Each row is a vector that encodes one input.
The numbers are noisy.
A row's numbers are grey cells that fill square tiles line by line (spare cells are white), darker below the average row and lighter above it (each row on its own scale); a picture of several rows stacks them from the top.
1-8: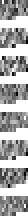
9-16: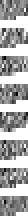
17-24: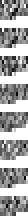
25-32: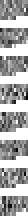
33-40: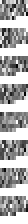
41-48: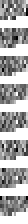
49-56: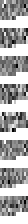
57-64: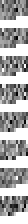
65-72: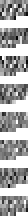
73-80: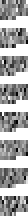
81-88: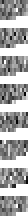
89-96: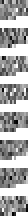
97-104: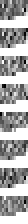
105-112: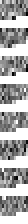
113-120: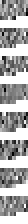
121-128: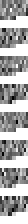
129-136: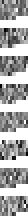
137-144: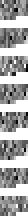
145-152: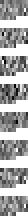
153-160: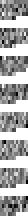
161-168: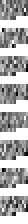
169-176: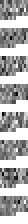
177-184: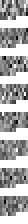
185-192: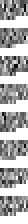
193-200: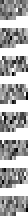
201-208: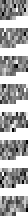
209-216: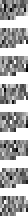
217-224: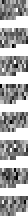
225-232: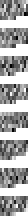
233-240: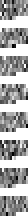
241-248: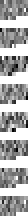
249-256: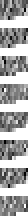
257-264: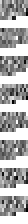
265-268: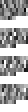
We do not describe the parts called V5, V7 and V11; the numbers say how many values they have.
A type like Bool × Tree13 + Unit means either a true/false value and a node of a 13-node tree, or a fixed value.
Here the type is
(Bool × Bool × Bool + V5) × V7 × V11 + Label10 × Line8.
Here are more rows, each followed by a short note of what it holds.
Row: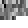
a value of V5, a value of V7 and a value of V11
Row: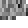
three true/false values, a value of V7 and a value of V11
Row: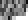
one of 10 labels and a point on an 8-point line
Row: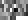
three true/false values, a value of V7 and a value of V11
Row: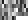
one of 10 labels and a point on an 8-point line
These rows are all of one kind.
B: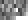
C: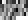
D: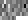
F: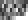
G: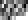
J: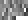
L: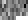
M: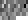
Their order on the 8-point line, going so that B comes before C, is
M, D, G, L, F, B, C, J.
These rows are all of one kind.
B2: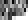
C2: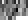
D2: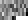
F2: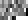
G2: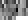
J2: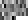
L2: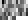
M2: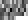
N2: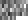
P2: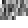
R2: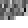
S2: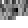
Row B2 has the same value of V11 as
D2 and M2.
